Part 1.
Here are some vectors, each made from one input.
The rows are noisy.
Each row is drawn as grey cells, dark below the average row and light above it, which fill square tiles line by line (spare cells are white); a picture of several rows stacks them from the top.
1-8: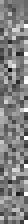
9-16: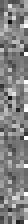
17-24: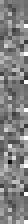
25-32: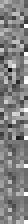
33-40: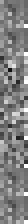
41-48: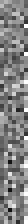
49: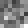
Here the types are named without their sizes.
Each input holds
a point on a line.
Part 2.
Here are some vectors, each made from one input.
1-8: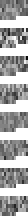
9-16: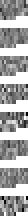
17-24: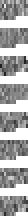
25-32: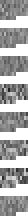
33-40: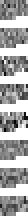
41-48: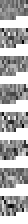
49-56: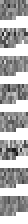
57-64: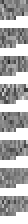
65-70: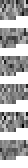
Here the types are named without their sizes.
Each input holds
a point on a circle.
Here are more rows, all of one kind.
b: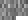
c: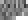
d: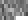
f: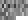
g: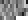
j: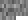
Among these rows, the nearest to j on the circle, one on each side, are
c and d.
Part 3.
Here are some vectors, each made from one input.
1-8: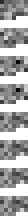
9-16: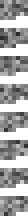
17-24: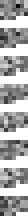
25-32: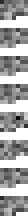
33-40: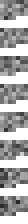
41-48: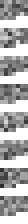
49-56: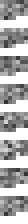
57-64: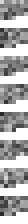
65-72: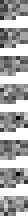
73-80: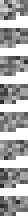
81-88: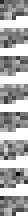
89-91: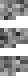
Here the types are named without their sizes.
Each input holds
a point on a circle.
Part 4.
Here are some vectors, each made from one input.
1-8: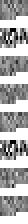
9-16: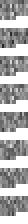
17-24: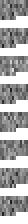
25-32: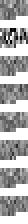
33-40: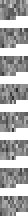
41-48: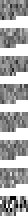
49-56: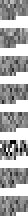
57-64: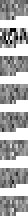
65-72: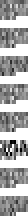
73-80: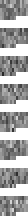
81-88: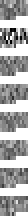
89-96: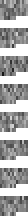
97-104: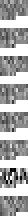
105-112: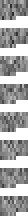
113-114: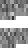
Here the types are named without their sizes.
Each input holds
either a fixed value, or three true/false values.
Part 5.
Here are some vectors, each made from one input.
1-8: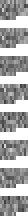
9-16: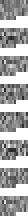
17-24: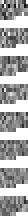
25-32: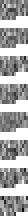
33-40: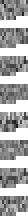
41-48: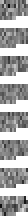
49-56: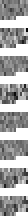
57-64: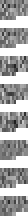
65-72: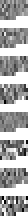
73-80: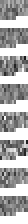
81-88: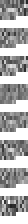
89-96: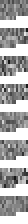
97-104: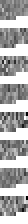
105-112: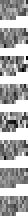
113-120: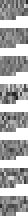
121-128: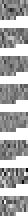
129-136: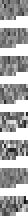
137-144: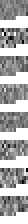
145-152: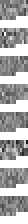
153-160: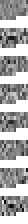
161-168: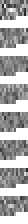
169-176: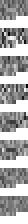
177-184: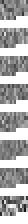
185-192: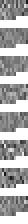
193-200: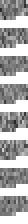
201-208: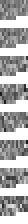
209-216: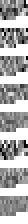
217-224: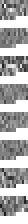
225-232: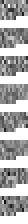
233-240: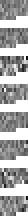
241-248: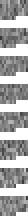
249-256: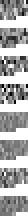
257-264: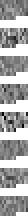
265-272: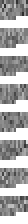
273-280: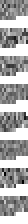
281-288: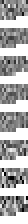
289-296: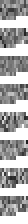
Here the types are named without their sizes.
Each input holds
a point on a circle.
